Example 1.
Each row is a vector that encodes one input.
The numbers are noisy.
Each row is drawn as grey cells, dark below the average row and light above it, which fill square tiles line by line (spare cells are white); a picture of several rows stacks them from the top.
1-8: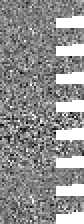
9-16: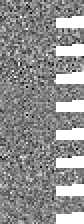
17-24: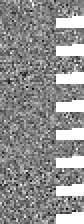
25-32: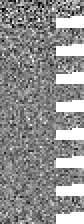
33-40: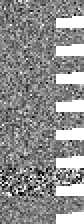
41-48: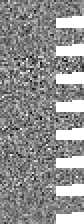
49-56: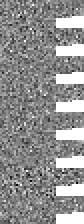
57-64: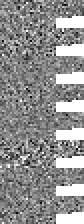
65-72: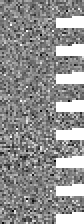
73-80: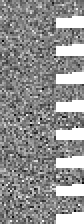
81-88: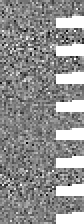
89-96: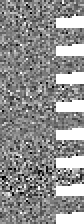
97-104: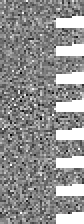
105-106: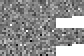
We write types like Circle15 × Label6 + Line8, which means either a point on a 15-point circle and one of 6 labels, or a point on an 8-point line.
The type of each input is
Circle5 + Circle14 + Unit.
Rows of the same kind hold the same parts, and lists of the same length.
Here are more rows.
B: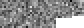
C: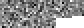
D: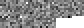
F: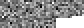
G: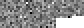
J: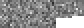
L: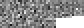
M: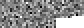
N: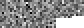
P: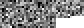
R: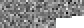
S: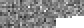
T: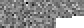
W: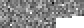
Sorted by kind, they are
B, C, J, L, R, S, T, W
D, F, G, M, N
P

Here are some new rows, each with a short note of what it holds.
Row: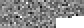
a point on a 5-point circle
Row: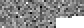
a point on a 5-point circle
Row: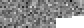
a point on a 14-point circle
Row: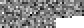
a point on a 14-point circle
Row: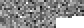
a point on a 5-point circle
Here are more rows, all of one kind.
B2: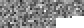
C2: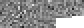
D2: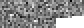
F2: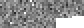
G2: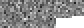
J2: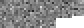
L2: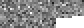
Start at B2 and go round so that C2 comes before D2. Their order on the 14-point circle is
B2, F2, C2, D2, J2, G2, L2.
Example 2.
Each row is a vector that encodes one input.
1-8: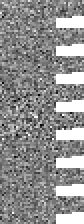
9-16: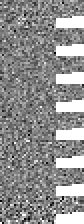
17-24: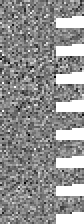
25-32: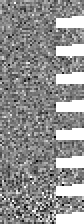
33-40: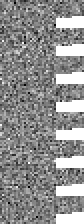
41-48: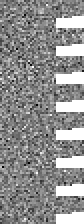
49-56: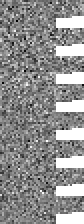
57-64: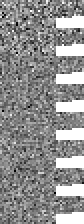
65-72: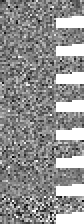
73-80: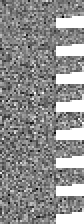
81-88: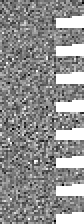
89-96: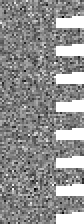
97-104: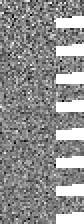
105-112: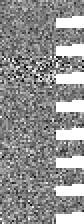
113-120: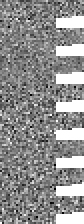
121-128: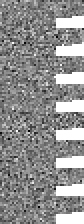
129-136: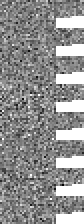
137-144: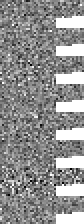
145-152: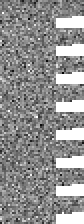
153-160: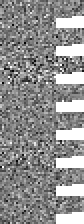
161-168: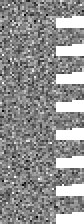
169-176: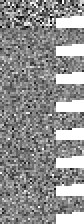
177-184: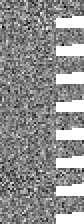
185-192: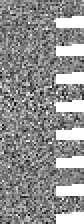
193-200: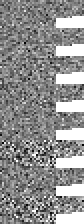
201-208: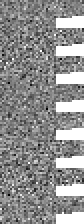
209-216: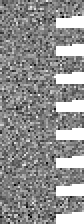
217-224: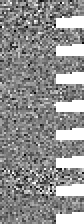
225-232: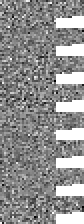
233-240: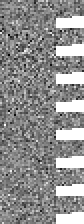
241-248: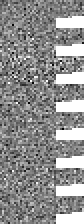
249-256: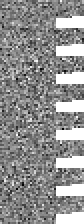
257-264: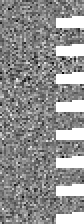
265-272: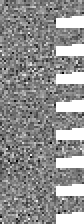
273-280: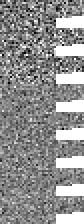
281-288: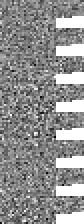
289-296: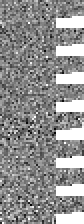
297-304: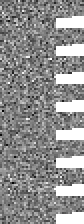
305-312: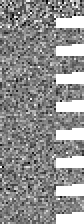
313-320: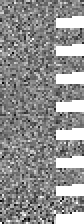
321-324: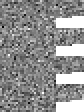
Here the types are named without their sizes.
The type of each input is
List(Circle).
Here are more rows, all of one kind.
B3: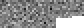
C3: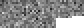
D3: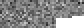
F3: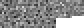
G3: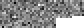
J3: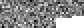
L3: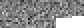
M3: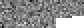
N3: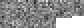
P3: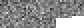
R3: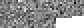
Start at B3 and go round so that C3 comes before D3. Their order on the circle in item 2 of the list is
B3, G3, F3, J3, P3, C3, N3, R3, L3, D3, M3.
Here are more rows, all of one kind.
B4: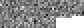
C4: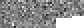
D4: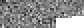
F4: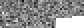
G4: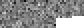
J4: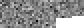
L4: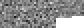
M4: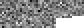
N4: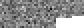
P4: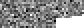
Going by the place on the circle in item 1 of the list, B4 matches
L4, N4 and P4.
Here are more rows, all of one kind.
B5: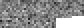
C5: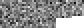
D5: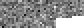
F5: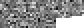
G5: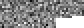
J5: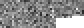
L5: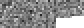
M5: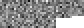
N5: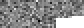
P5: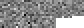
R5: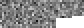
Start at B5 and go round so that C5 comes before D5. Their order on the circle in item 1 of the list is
B5, L5, R5, M5, N5, C5, D5, G5, F5, P5, J5.
